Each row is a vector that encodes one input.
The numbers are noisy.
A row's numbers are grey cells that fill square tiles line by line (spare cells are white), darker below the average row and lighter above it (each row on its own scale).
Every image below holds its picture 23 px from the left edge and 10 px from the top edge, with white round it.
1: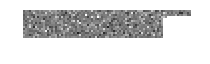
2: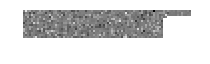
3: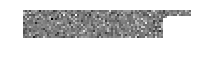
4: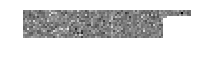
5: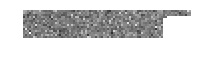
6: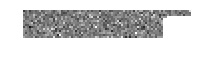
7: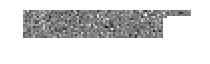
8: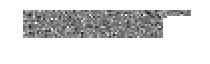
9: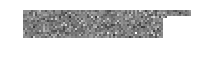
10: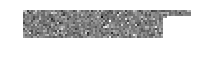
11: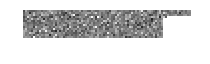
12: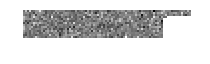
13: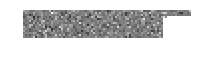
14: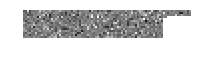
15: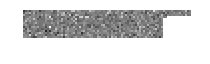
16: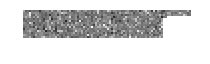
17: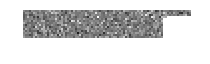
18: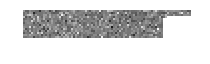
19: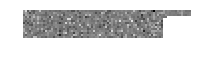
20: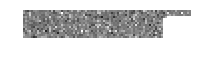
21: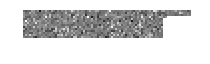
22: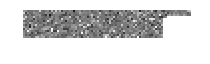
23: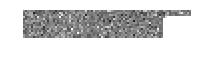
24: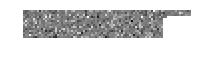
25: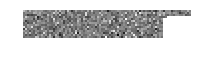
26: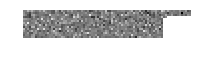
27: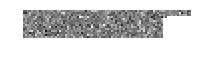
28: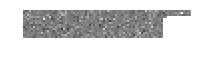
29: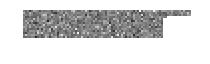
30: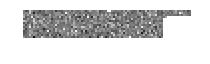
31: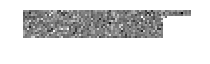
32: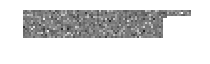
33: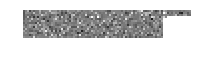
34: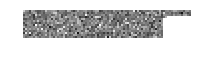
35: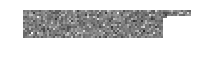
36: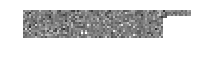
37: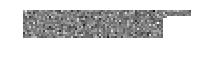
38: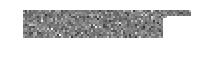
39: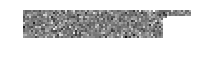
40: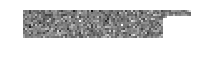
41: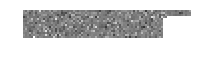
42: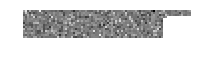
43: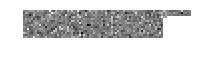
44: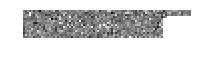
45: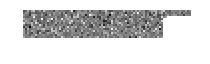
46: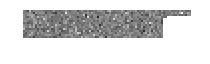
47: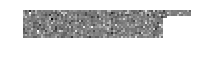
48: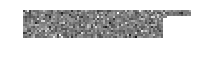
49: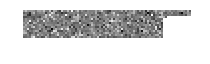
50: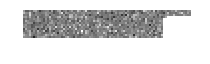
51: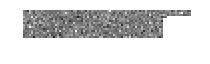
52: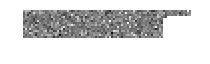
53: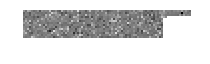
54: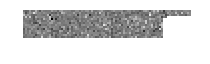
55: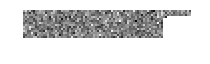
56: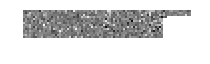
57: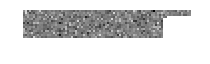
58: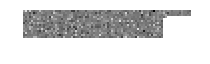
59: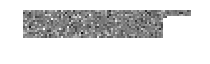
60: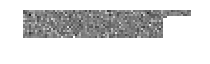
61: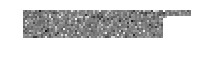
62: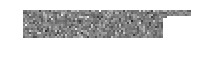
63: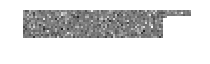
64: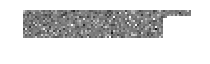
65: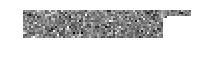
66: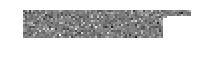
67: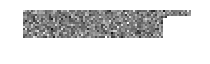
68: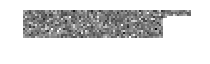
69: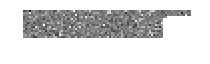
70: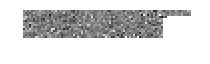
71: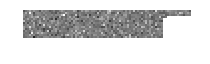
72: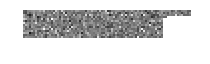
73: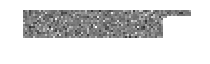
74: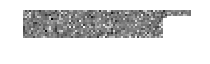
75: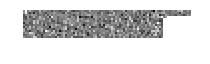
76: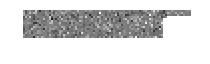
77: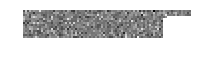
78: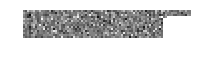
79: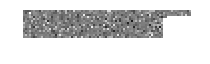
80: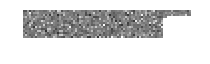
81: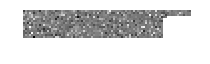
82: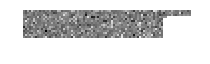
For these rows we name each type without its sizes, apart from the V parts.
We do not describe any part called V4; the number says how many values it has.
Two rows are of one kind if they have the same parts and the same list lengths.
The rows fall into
2 kinds.
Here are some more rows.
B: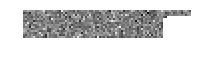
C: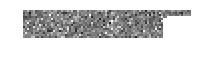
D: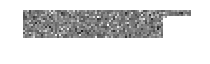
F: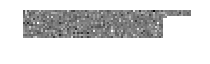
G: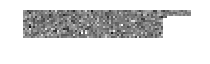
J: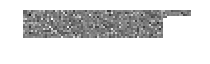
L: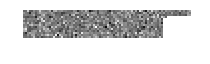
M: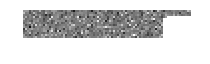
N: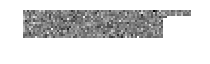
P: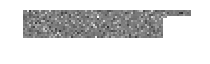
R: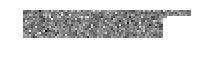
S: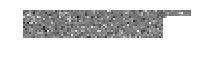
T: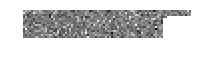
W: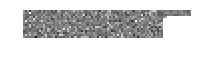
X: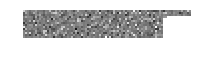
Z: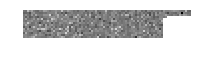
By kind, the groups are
B, C, D, F, G, J, L, M, N, P, T, X, Z
R, S, W

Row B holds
a point on a line and a value of V4.
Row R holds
a label and a value of V4.
